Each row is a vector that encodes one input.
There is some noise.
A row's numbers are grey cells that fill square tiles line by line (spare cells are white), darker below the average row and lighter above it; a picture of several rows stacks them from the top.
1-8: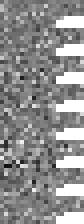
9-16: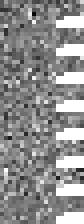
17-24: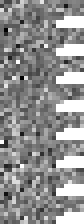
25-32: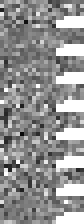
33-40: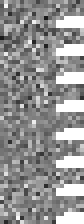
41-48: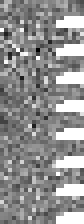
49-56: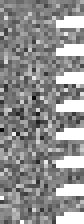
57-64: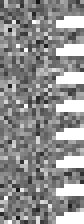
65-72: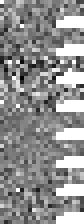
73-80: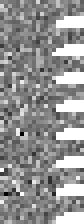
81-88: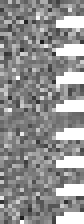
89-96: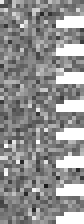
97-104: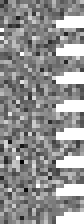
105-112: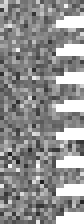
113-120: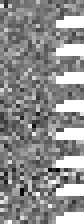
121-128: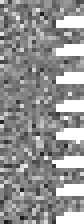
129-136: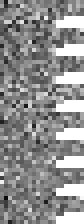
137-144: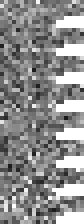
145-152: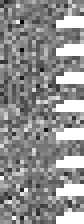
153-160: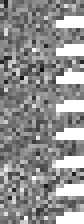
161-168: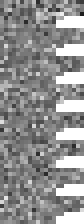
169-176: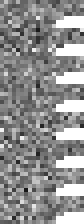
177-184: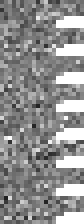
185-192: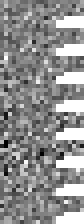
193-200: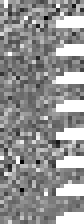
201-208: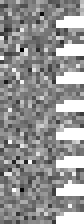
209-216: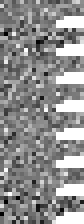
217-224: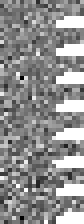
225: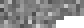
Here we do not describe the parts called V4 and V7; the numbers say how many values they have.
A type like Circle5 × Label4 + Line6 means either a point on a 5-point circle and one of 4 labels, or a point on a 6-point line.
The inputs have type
List3(Line5) + V4 × V7.
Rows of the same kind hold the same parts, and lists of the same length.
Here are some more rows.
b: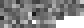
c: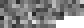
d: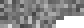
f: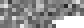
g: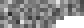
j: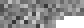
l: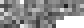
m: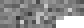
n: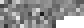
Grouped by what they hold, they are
b, c, j
d, g
f
l, n
m

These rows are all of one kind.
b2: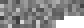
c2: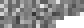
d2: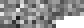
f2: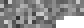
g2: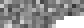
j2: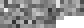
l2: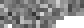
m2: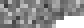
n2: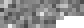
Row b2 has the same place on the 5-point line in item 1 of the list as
f2, l2 and n2.
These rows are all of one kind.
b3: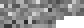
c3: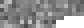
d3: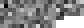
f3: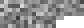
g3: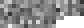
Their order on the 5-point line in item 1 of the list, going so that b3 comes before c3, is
b3, d3, g3, c3, f3.
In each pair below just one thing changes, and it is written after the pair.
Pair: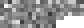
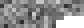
the value of V7
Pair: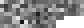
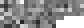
the value of V7
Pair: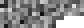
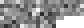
the value of V4
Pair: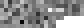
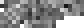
the value of V7
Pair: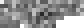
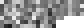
the value of V4
